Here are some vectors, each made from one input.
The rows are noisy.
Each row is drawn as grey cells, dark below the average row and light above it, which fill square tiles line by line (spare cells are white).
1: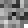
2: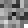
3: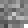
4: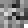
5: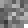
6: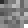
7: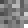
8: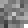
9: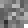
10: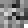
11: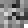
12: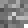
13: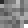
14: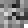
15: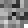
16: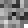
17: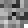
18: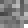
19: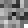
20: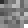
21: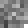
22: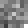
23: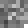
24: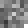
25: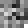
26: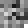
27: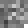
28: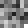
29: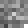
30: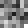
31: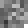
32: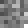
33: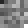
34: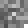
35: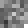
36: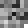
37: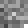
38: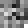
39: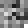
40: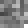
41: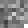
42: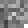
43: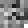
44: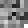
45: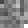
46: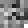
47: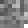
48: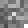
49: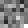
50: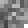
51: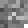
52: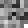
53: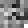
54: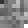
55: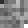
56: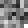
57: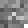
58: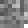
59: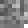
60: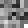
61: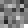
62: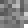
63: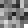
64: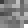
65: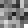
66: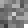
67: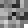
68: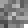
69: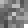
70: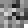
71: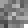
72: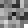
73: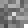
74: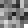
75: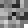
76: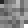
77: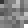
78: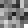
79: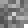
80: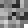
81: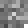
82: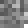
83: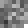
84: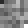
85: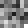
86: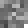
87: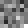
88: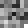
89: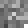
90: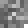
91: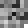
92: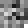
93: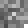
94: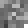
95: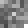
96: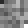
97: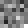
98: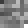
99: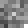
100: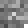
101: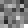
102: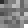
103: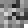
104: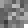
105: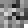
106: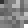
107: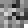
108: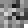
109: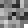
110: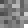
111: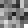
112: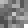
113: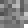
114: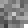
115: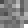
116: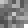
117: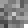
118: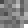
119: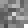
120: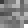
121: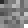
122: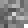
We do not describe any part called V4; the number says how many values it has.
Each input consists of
either a point on a 5-point line, or a list of up to two items, each a true/false value and a value of V4.
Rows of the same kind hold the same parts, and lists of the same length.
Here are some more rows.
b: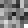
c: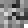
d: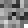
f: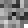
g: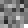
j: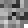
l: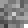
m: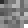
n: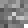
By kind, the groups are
b, c, d, f, j
g
l, n
m

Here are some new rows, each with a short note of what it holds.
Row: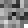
a point on a 5-point line
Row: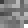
a list of one item
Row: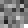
the empty list
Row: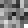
a point on a 5-point line
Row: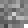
a list of two items
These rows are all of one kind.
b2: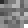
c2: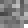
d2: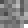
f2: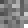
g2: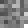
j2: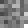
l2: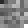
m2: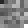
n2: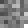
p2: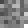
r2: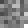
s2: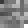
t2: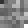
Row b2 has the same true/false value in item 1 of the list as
l2, m2, s2 and t2.
